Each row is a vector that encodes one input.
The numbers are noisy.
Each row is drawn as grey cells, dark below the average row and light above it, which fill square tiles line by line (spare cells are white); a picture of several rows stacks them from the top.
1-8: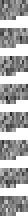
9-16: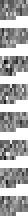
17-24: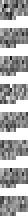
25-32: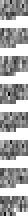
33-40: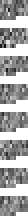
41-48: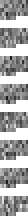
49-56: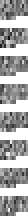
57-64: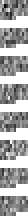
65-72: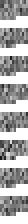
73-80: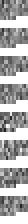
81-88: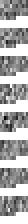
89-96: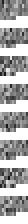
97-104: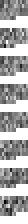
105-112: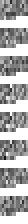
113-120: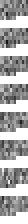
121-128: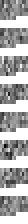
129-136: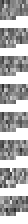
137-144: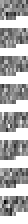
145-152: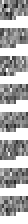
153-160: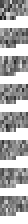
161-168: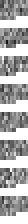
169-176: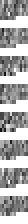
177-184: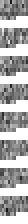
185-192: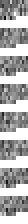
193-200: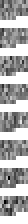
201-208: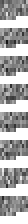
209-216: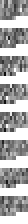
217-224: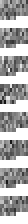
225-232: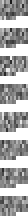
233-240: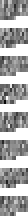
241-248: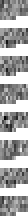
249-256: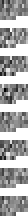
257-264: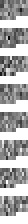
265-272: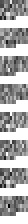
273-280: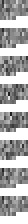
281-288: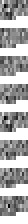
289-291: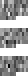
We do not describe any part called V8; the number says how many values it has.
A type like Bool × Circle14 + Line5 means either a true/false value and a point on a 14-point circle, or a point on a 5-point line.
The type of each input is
Bool × (List2(V8) + Tree9).
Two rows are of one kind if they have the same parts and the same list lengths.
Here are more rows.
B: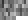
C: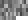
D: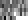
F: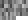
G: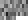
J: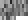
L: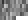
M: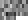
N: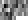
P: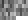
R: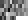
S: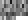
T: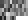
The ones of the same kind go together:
B, C, F, J, P, S
D, N
G, L, M
R, T

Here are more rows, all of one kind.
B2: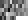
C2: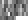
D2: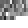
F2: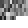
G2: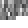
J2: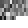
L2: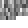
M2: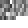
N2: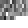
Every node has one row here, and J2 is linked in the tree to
C2 and F2.
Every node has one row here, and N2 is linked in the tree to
D2.
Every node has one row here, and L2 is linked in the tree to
M2.
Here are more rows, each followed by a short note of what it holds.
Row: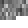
a true/false value, together with a list of one item
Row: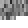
a true/false value, together with a list of one item
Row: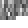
a node of a 9-node tree and a true/false value
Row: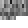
a true/false value, together with a list of one item
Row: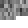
a true/false value, together with a list of one item
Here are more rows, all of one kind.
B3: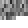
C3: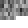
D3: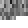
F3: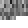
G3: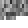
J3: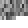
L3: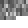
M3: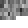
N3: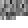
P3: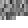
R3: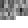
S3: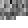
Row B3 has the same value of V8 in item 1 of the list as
C3, J3, P3 and R3.
